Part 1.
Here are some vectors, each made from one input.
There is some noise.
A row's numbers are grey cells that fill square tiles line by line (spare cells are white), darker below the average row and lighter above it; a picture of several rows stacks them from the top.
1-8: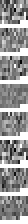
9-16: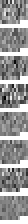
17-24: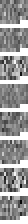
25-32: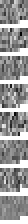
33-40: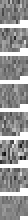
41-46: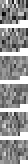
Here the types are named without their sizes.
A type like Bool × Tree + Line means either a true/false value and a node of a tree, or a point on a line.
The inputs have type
Line.
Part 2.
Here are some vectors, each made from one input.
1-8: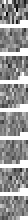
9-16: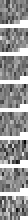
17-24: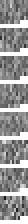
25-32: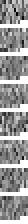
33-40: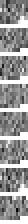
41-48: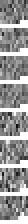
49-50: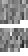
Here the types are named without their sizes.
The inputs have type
Line.
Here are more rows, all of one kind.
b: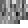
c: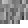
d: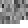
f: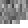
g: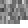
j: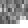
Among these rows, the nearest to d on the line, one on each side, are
c and j.
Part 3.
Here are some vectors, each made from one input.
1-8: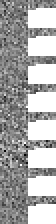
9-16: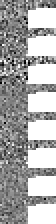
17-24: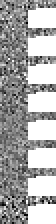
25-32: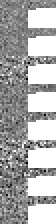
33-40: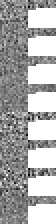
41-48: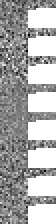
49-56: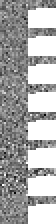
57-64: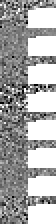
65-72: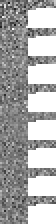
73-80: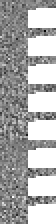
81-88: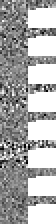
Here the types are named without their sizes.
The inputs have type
Circle + Unit.
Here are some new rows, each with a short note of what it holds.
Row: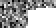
a fixed value
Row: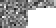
a fixed value
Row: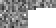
a point on a circle
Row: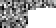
a fixed value
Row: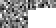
a point on a circle
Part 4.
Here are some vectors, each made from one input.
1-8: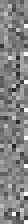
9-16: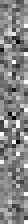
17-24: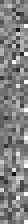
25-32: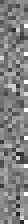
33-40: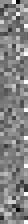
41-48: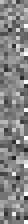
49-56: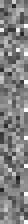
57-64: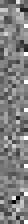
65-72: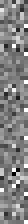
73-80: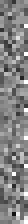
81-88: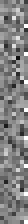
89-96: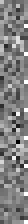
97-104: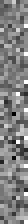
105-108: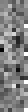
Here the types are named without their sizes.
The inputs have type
Line.
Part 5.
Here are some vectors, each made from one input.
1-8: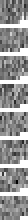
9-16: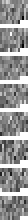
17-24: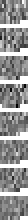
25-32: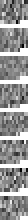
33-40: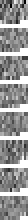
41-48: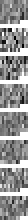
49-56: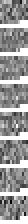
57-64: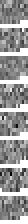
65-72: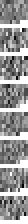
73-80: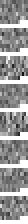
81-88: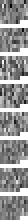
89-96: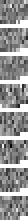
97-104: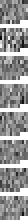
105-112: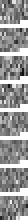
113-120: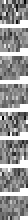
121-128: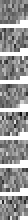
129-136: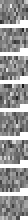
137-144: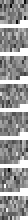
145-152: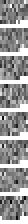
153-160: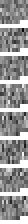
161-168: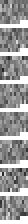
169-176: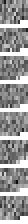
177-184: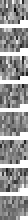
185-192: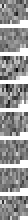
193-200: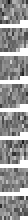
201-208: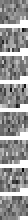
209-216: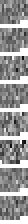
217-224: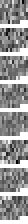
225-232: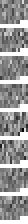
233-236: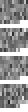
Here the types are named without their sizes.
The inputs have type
Circle.
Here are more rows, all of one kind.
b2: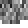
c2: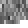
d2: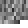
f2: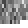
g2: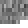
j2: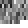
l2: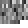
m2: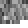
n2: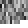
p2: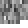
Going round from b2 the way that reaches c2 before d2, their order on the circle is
b2, l2, p2, m2, g2, c2, f2, d2, n2, j2.
